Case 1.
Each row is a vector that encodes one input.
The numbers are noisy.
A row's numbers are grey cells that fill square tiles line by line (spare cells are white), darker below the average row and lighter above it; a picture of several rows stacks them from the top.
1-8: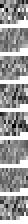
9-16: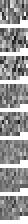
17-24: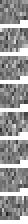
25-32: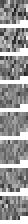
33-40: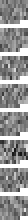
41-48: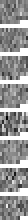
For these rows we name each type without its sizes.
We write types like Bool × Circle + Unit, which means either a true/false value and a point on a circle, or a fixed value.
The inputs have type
List(Line).
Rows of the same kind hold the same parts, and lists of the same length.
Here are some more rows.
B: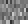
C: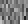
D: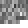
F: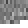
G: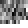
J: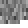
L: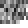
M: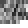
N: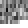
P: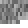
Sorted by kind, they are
B, C, D, F, J, N
G, L, M
P

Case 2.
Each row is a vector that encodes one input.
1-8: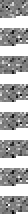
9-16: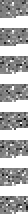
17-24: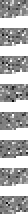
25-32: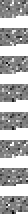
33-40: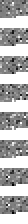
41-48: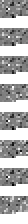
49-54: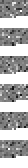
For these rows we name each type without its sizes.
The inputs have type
Line × (Tree + Unit).
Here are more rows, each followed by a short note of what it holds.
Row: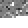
a point on a line and a node of a tree
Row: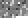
a point on a line and a node of a tree
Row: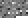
a point on a line and a node of a tree
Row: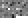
a point on a line
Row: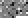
a point on a line
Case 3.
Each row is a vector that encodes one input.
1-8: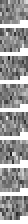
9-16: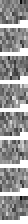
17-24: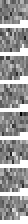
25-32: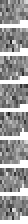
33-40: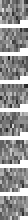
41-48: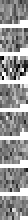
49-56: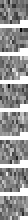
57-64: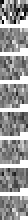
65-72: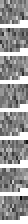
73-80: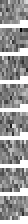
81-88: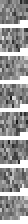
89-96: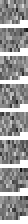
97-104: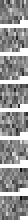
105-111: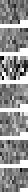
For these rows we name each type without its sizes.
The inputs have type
List(Circle).
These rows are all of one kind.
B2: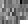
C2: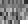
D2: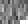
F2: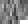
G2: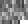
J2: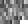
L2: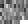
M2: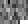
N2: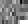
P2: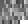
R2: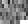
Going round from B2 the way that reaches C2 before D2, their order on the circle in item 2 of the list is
B2, G2, P2, N2, L2, J2, C2, D2, M2, R2, F2.
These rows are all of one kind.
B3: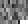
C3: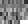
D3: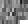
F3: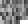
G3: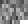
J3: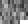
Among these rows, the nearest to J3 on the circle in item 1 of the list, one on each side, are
B3 and G3.
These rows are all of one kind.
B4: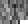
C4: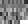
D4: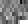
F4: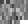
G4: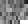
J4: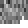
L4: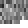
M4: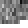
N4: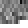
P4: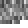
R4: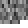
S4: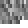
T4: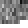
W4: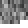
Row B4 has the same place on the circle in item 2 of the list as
G4, M4, T4 and W4.
